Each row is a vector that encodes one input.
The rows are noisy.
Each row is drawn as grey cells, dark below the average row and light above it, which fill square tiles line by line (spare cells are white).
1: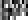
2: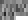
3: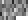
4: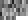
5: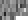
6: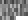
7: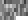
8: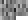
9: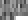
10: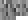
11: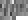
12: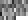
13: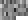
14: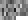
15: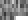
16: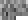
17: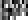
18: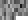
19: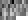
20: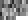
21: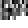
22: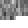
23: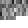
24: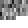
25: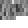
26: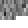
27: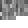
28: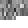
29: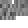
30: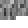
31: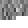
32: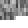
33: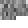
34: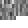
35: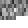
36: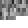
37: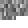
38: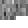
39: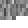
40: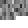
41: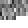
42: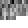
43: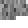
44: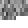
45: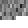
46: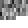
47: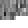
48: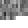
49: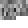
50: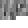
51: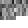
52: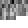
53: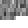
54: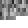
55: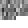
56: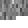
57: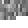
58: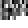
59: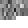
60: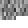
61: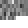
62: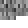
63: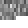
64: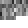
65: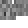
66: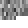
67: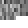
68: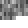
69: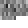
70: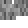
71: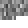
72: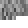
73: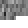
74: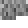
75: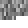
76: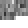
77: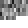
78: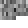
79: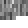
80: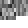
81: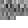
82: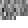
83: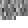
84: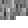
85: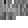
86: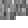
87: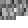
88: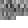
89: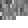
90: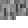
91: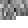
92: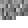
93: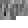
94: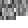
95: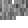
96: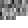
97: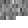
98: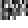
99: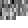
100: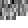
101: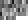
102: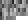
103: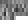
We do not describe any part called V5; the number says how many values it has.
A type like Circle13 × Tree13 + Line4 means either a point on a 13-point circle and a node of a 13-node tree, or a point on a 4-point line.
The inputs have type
List3(Bool × V5).
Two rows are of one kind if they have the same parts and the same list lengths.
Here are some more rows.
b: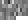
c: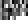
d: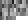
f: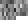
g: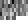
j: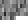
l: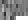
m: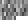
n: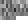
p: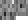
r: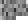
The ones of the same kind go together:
b, j, l, p
c
d, g
f, m, n, r

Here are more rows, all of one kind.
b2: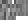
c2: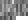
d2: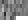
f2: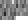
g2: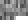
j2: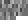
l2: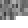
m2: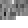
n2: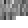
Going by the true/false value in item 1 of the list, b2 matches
d2, f2 and m2.
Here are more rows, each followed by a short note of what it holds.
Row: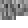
a list of two items
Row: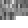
a list of three items
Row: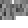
a list of three items
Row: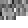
a list of one item
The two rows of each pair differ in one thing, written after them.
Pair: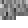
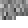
the true/false value in item 1 of the list
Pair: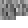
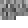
the value of V5 in item 1 of the list
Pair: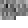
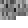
the value of V5 in item 1 of the list
